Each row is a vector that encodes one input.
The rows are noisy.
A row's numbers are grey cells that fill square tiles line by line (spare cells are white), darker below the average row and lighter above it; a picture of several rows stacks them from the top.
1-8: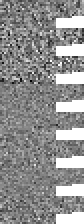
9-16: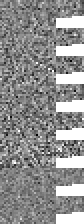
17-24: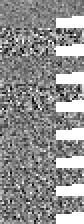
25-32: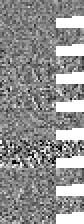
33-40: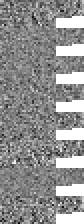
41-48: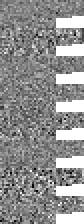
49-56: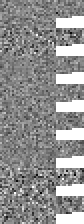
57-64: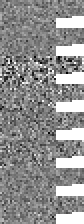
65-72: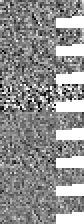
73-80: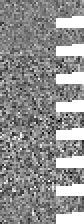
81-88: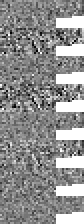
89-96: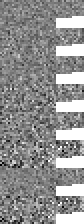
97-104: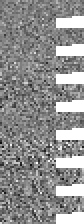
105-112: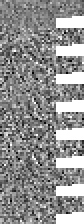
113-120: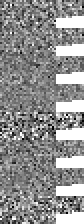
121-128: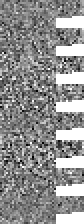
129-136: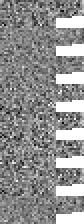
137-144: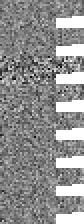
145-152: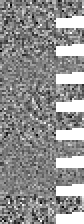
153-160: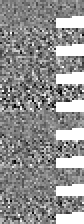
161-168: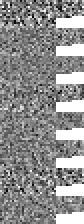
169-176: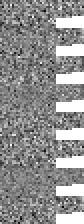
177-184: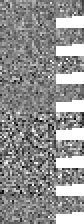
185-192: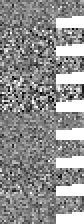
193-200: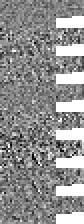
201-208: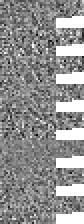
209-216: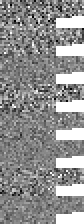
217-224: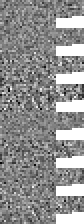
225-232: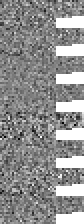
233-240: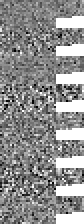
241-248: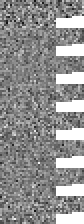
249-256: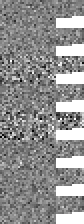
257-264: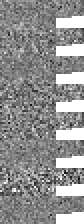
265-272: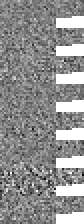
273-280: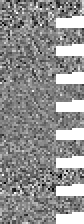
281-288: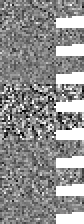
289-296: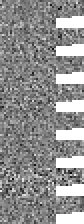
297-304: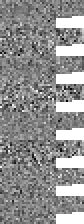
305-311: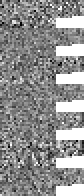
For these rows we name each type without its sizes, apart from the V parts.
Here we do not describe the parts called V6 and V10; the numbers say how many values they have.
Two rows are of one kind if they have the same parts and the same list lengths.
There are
2 kinds of row.
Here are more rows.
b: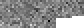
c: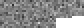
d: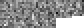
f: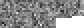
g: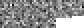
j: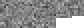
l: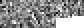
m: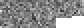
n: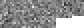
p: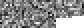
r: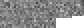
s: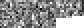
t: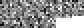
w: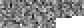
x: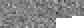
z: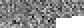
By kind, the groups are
b, d, j, l, n, r, s, w, x, z
c, f, g, m, p, t

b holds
a value of V6 and a value of V10.
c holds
a point on a line and a true/false value.
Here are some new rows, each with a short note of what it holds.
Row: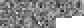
a point on a line and a true/false value
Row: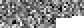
a value of V6 and a value of V10
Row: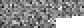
a point on a line and a true/false value
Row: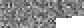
a value of V6 and a value of V10
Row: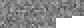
a value of V6 and a value of V10
